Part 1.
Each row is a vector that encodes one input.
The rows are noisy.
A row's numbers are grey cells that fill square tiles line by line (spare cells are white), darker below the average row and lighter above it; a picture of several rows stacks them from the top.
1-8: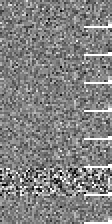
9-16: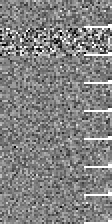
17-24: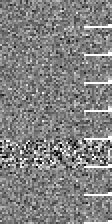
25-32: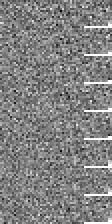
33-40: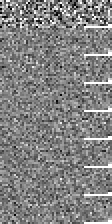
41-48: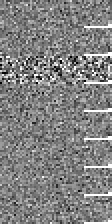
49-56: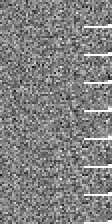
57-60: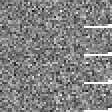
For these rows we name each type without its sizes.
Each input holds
a list of points on a line.
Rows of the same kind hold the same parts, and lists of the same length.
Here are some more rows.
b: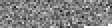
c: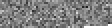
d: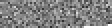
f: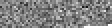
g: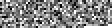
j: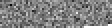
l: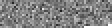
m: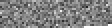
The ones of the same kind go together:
b, l
c, d, f, j, m
g

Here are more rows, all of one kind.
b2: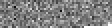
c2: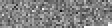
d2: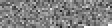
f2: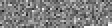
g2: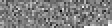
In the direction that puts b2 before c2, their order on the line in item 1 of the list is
b2, d2, g2, c2, f2.
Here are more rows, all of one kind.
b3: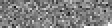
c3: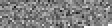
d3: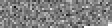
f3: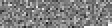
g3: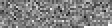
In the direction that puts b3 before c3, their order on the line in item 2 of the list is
g3, f3, d3, b3, c3.
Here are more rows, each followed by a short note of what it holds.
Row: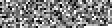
the empty list
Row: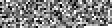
the empty list
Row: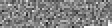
a list of two items
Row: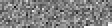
a list of two items
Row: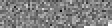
a list of two items
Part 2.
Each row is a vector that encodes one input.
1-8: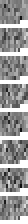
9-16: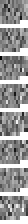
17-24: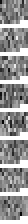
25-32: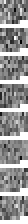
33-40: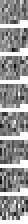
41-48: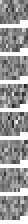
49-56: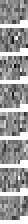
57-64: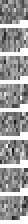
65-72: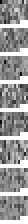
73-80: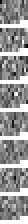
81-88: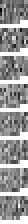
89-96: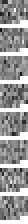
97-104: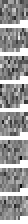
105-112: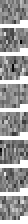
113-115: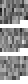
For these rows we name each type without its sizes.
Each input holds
either a label, or three true/false values.
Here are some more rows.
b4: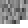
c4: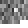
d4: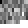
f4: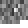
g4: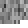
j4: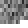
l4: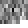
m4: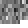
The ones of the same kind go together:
b4, g4, m4
c4, d4, f4, j4, l4

